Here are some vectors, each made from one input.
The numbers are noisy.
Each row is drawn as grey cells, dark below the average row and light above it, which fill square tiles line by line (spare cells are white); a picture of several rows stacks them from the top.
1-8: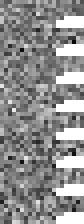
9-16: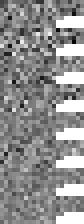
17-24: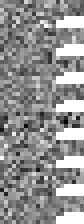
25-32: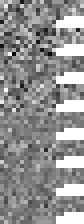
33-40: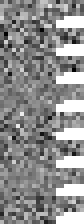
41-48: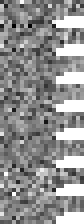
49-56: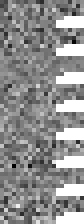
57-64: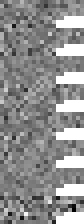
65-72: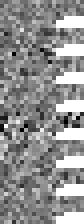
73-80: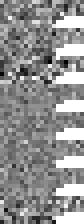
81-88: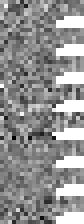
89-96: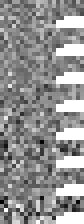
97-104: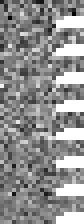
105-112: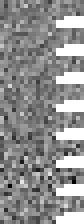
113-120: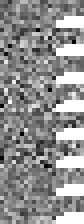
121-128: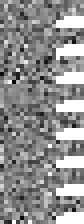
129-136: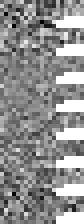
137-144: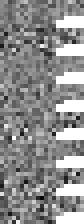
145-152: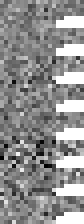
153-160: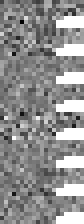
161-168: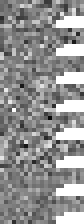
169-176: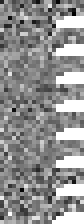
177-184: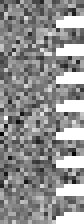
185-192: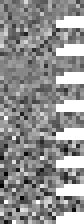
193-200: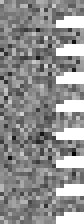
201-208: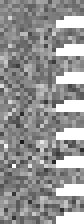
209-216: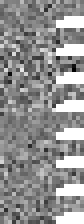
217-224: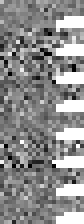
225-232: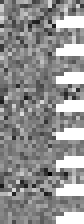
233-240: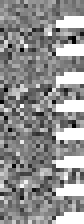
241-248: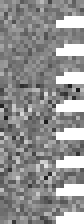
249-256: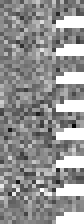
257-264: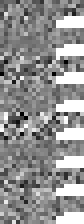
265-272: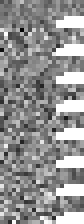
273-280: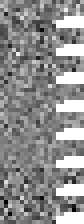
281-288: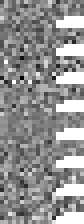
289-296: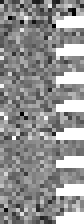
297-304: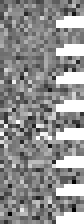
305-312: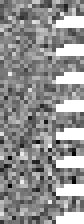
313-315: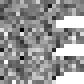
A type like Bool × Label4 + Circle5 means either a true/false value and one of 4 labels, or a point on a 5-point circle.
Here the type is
Circle6 × Line8 × Tree16 + Line9.
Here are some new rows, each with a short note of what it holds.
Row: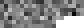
a point on a 9-point line
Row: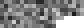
a point on a 9-point line
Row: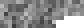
a point on a 6-point circle, a point on an 8-point line and a node of a 16-node tree
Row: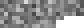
a point on a 6-point circle, a point on an 8-point line and a node of a 16-node tree
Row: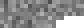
a point on a 6-point circle, a point on an 8-point line and a node of a 16-node tree
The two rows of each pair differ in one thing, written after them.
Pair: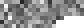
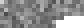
the place on the 8-point line
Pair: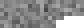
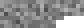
the place on the 8-point line
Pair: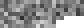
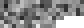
the node of the tree
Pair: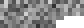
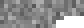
the place on the 8-point line
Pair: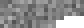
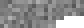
the node of the tree
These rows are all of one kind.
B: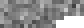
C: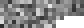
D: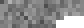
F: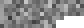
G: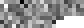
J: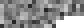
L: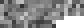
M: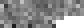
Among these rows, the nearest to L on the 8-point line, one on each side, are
C and D.
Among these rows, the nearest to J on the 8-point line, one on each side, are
B and C.
